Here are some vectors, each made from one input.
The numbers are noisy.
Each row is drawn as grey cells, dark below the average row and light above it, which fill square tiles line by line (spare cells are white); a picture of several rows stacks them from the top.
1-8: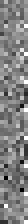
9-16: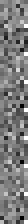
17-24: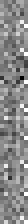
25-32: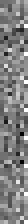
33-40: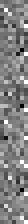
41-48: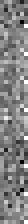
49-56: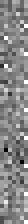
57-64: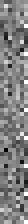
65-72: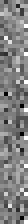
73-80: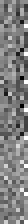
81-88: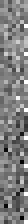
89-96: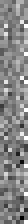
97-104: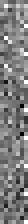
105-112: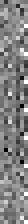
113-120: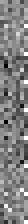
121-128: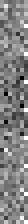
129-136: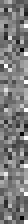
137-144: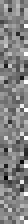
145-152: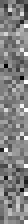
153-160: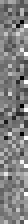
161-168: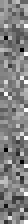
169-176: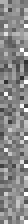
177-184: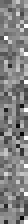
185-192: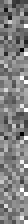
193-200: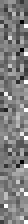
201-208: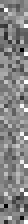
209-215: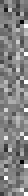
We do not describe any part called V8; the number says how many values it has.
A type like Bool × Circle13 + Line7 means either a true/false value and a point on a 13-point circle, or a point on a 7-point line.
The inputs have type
Label5 × (Tree7 + V8) + Label9 × Line3 × Line4.
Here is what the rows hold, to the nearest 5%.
About 60% of them hold one of 5 labels, together with either a node of a 7-node tree, or a value of V8. The rest hold one of 9 labels, a point on a 3-point line and a point on a 4-point line.
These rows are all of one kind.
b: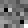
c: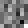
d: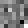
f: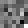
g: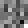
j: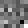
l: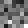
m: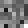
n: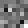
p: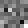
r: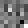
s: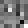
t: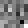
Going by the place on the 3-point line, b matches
f and l.
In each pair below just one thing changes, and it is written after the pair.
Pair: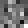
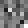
the label
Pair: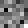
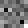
the label
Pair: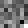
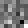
the label
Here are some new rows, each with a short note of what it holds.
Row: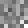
one of 5 labels and a node of a 7-node tree
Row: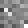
one of 5 labels and a value of V8
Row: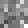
one of 5 labels and a node of a 7-node tree
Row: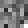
one of 9 labels, a point on a 3-point line and a point on a 4-point line
